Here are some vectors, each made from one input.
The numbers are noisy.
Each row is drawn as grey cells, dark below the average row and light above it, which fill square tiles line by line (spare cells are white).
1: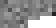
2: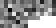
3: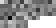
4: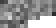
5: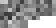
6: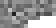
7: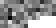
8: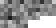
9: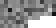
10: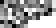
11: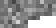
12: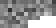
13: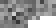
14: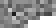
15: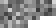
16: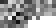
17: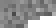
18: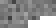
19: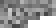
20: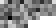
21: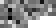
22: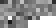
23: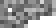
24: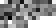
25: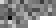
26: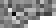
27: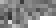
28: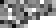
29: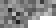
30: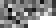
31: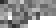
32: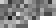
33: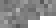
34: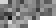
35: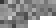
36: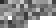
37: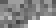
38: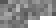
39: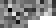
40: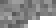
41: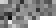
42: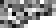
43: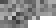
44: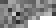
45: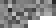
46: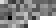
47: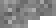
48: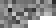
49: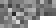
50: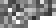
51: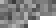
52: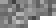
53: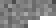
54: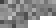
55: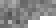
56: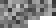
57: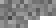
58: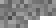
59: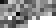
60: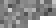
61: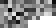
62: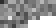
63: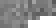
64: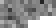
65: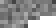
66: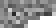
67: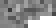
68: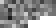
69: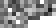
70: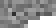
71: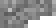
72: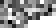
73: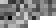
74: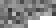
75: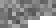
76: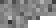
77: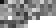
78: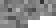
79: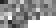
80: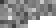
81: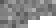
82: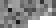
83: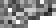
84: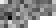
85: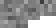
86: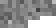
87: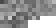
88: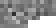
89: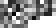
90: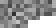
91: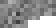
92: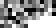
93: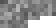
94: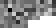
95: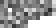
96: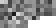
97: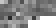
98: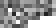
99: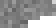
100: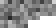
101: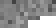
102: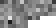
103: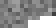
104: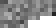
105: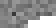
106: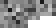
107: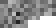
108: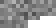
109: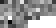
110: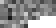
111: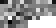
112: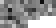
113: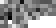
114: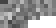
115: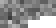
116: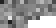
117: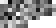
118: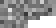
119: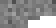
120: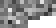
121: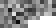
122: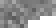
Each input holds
either a point on a 10-point line, or four true/false values.
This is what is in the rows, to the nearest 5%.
About 25% of them hold a point on a 10-point line. The rest hold four true/false values.
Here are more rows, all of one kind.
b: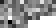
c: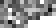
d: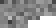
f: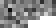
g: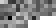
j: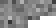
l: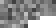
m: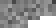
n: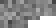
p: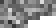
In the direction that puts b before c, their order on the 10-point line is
p, g, n, f, b, j, l, m, c, d.
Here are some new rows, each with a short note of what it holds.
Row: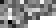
a point on a 10-point line
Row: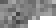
four true/false values
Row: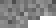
a point on a 10-point line
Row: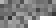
four true/false values
